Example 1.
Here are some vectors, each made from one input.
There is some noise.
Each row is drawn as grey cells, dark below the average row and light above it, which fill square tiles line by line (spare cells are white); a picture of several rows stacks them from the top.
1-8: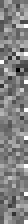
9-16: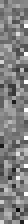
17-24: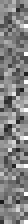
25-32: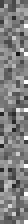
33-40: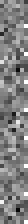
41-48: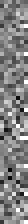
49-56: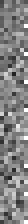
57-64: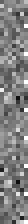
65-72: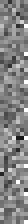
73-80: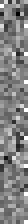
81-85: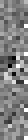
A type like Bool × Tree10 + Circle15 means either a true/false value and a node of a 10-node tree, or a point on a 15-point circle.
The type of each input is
Line6 + Line8.
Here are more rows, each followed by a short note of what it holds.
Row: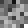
a point on a 6-point line
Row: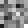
a point on an 8-point line
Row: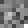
a point on a 6-point line
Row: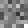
a point on an 8-point line
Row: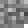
a point on an 8-point line
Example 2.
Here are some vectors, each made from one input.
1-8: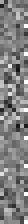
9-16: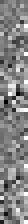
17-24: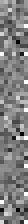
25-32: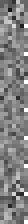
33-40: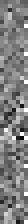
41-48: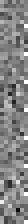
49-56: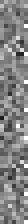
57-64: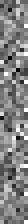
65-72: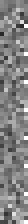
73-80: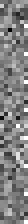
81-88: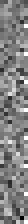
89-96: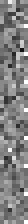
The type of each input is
Line6 + Line9.
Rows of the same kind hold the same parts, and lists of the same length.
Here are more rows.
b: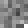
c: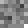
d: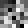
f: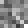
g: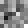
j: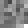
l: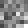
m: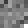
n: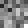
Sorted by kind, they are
b, c, f, g, j
d, l, m, n

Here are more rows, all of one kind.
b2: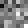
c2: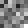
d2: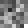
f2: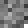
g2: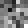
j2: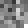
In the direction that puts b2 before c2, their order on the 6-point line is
d2, j2, g2, b2, c2, f2.
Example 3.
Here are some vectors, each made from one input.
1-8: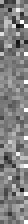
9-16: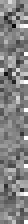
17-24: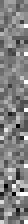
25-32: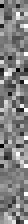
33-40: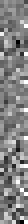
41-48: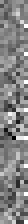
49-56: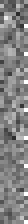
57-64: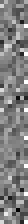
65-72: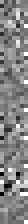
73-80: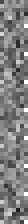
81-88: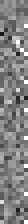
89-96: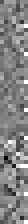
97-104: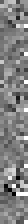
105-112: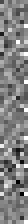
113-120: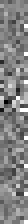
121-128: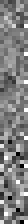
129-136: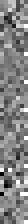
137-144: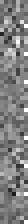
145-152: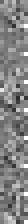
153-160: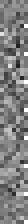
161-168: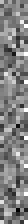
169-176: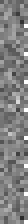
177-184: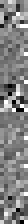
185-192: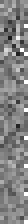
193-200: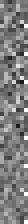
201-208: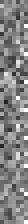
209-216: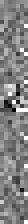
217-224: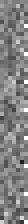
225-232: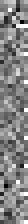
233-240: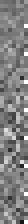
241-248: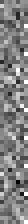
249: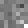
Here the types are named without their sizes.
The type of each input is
Bool × Circle.
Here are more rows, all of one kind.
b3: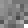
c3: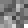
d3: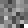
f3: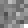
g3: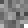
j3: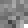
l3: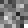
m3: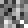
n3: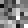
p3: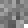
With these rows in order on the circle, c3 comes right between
f3 and m3.
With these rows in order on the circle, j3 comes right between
f3 and g3.
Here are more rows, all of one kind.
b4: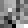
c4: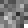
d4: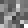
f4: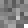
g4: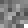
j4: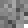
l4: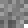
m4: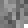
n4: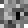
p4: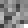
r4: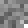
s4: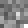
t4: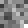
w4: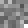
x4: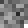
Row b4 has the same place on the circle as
c4, m4, p4 and t4.
